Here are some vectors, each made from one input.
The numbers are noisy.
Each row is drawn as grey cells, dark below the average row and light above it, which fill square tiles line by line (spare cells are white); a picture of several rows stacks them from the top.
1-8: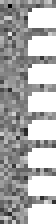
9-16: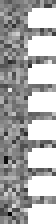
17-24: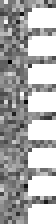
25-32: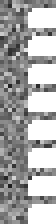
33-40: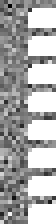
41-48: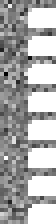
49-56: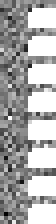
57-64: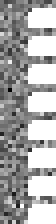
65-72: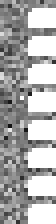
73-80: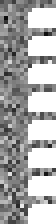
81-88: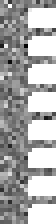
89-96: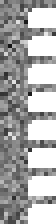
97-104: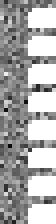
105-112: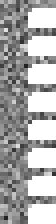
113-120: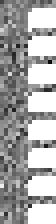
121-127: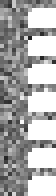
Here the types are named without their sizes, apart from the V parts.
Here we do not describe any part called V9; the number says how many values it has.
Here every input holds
a point on a line and a value of V9, together with either a fixed value, or a node of a tree.
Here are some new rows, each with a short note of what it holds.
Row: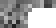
a point on a line and a value of V9
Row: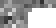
a point on a line and a value of V9
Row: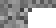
a point on a line and a value of V9
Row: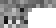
a point on a line and a value of V9
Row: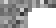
a point on a line, a node of a tree and a value of V9
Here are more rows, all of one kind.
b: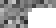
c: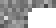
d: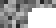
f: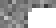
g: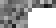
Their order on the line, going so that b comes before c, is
b, d, f, c, g.
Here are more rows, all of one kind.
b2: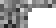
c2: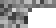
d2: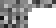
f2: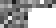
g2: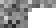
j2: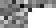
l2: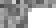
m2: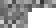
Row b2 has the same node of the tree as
l2 and m2.
